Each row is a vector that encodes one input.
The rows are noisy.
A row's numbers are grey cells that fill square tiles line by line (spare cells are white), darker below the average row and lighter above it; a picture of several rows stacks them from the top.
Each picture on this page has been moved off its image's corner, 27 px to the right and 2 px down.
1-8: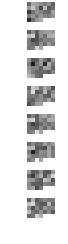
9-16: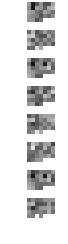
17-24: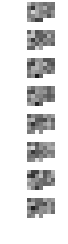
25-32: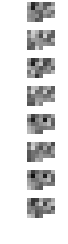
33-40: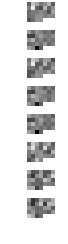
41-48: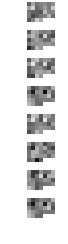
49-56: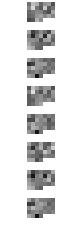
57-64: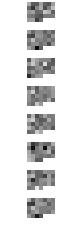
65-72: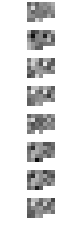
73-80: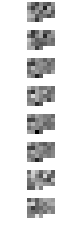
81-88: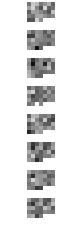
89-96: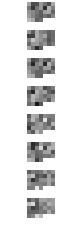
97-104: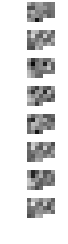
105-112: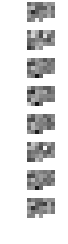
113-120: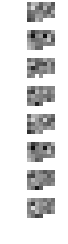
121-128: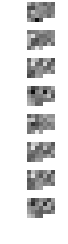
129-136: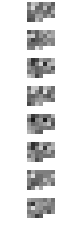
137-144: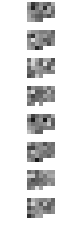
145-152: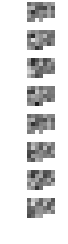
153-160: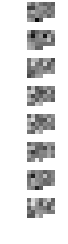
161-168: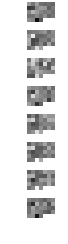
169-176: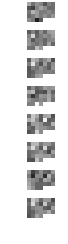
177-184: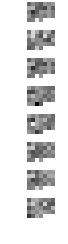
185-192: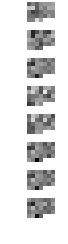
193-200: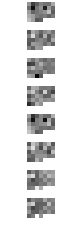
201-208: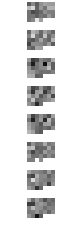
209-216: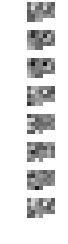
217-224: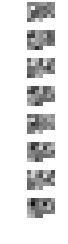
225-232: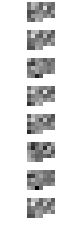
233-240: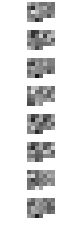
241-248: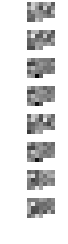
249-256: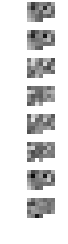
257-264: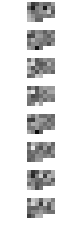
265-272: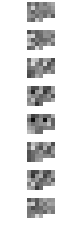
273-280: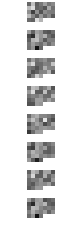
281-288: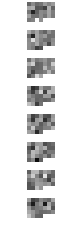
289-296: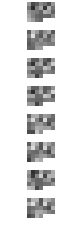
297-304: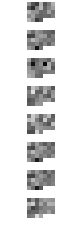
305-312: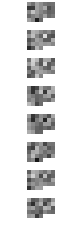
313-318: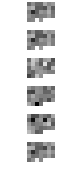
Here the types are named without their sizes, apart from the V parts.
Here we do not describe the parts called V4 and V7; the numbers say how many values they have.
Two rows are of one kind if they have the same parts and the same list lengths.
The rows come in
2 kinds.
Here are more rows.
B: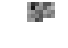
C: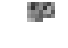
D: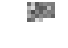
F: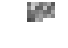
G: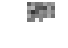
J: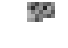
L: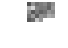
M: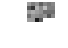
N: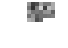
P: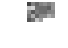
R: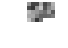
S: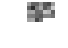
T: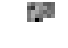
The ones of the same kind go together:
B, C, D, G, J, L, N, P, R, S
F, M, T

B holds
a label and a true/false value.
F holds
a true/false value, a value of V4 and a value of V7.
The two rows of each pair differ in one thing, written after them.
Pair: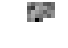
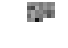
the value of V7
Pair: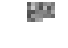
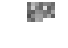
the value of V4
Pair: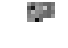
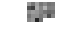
the value of V7
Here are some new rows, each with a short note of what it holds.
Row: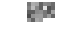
a true/false value, a value of V4 and a value of V7
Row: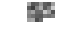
a label and a true/false value
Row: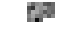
a true/false value, a value of V4 and a value of V7
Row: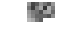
a label and a true/false value
